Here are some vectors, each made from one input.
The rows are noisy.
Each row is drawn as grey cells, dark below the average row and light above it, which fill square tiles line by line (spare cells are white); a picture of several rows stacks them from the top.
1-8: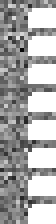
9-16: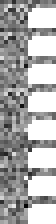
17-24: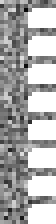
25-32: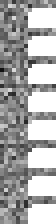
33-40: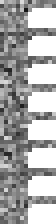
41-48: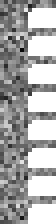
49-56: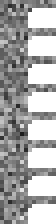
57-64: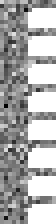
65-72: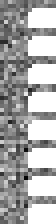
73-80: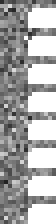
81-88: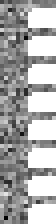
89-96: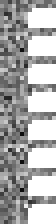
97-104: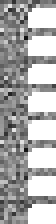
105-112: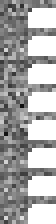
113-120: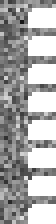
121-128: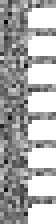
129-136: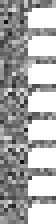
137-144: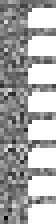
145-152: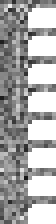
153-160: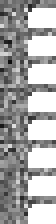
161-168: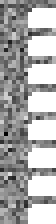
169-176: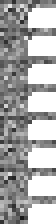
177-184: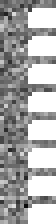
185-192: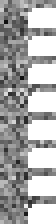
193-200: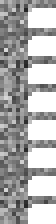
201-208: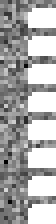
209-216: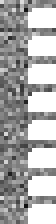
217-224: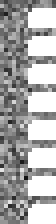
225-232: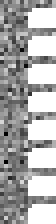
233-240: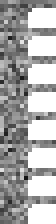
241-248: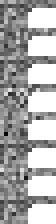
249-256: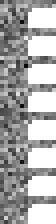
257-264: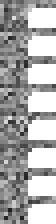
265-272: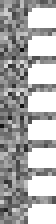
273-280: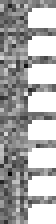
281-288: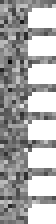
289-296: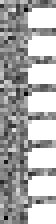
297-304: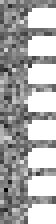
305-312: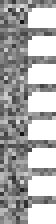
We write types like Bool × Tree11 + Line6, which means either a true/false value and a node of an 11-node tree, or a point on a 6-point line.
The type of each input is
(Bool × Bool × Bool + Unit) × (Circle8 + Unit).
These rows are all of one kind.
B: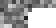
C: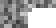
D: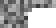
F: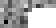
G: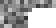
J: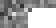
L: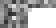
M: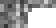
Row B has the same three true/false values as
D and G.
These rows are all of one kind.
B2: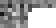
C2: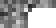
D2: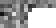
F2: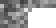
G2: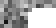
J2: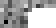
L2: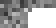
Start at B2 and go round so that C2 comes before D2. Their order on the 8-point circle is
B2, J2, G2, F2, L2, C2, D2.
